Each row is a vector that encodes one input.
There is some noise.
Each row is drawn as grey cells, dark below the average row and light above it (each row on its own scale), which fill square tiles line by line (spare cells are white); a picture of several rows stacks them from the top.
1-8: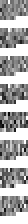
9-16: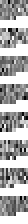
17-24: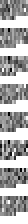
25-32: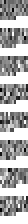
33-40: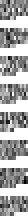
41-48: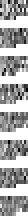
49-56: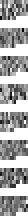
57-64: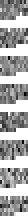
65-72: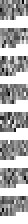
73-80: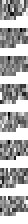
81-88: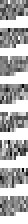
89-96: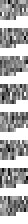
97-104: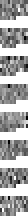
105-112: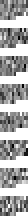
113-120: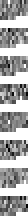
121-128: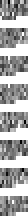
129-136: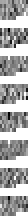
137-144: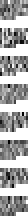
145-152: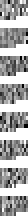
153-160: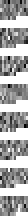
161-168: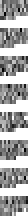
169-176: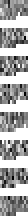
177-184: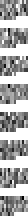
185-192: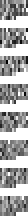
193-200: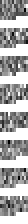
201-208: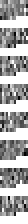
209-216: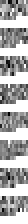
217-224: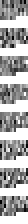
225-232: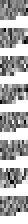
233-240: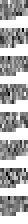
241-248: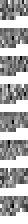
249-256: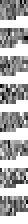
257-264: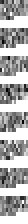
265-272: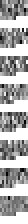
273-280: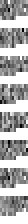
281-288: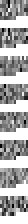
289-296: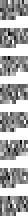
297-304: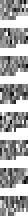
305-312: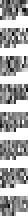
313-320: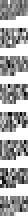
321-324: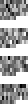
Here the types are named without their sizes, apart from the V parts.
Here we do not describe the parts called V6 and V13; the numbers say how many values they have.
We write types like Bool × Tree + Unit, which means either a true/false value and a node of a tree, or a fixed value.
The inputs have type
Bool × V6 + Label × Label + V13 × V13.
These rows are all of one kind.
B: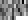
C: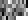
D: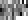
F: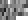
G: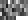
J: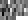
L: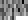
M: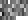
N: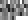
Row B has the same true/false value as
D, L and N.
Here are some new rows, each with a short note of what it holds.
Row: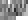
two labels
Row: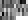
two labels
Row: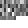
two values of V13
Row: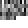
two values of V13
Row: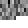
two values of V13
